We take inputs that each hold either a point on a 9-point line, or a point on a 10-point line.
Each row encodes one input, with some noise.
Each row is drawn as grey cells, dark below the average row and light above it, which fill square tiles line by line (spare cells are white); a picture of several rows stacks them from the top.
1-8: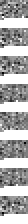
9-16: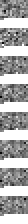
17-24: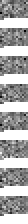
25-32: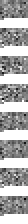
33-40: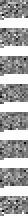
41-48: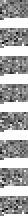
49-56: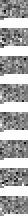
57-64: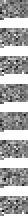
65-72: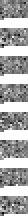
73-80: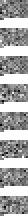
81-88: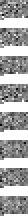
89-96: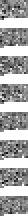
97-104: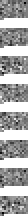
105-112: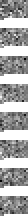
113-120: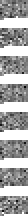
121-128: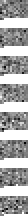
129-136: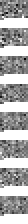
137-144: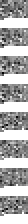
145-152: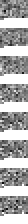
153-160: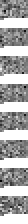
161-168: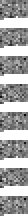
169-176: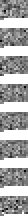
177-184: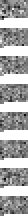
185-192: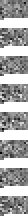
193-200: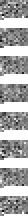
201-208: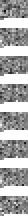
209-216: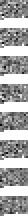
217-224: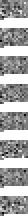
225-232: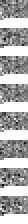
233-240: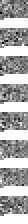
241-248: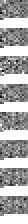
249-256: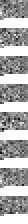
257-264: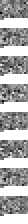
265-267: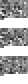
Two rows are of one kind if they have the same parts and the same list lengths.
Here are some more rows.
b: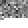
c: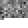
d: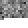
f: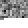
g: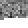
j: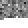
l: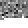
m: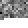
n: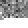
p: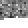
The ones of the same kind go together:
b, f, l, n
c, d, g, j, m, p

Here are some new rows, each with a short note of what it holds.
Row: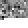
a point on a 9-point line
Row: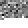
a point on a 9-point line
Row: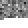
a point on a 10-point line
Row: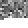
a point on a 9-point line
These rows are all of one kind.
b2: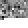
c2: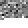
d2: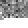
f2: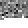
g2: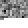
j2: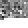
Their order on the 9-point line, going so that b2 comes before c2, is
j2, b2, g2, d2, c2, f2.
